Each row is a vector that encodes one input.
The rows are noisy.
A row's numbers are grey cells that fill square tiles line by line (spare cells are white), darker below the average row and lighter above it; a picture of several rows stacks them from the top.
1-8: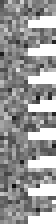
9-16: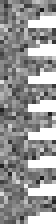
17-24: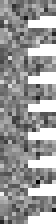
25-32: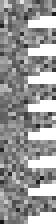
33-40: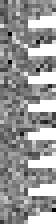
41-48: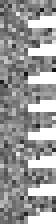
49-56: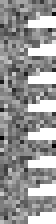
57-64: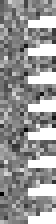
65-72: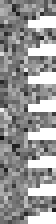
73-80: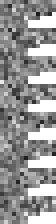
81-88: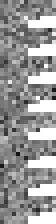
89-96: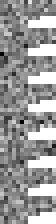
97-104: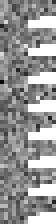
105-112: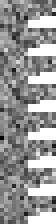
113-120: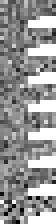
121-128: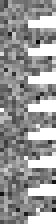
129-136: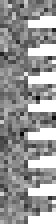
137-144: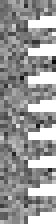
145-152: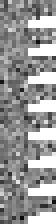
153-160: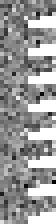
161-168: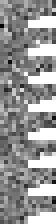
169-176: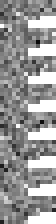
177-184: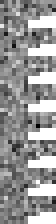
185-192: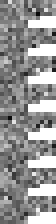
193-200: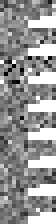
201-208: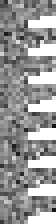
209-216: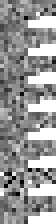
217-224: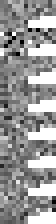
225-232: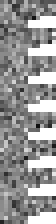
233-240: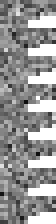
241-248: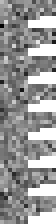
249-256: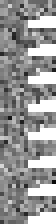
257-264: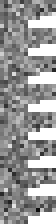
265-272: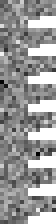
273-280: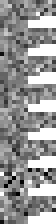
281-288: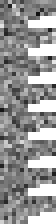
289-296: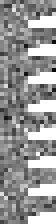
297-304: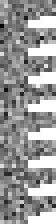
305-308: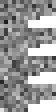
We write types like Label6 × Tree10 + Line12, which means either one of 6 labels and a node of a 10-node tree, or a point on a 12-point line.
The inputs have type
List2(Line12).
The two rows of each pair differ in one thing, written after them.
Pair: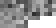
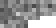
the place on the 12-point line in item 1 of the list
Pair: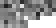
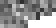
the place on the 12-point line in item 2 of the list
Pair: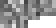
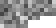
the place on the 12-point line in item 2 of the list
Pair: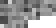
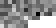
the place on the 12-point line in item 1 of the list
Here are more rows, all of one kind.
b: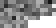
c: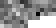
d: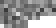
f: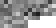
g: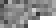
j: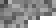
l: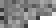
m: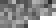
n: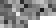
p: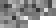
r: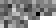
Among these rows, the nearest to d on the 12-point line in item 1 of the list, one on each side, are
l and n.
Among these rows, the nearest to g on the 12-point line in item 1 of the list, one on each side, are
j and l.
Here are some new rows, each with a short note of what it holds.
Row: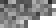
a list of two items
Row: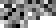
the empty list
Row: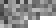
a list of two items
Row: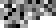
the empty list
